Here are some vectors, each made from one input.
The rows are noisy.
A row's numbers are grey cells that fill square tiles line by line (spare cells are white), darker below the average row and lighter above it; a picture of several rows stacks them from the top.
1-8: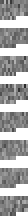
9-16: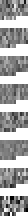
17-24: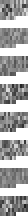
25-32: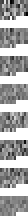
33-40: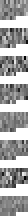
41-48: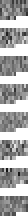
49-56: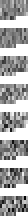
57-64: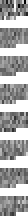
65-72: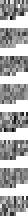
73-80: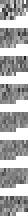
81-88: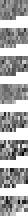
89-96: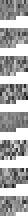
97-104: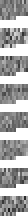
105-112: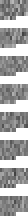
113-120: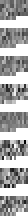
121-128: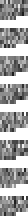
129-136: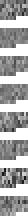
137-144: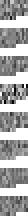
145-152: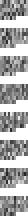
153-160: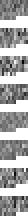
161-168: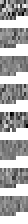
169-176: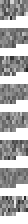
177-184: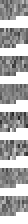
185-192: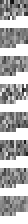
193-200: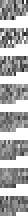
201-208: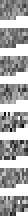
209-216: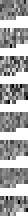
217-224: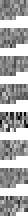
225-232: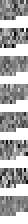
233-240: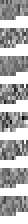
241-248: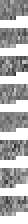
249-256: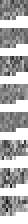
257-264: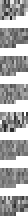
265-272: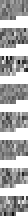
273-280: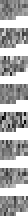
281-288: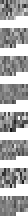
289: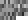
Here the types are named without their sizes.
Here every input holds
a list of points on a line.
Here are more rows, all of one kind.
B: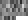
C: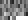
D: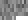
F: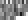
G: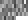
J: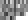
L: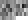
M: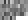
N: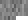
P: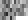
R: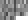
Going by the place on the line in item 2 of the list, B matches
D, L and P.
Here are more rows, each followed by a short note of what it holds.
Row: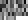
the empty list
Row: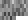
a list of one item
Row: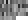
the empty list
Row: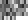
the empty list
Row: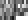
a list of one item
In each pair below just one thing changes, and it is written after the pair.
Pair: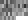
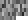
the place on the line in item 2 of the list
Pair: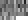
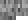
the place on the line in item 1 of the list
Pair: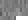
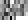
the place on the line in item 1 of the list
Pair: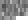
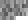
the place on the line in item 2 of the list
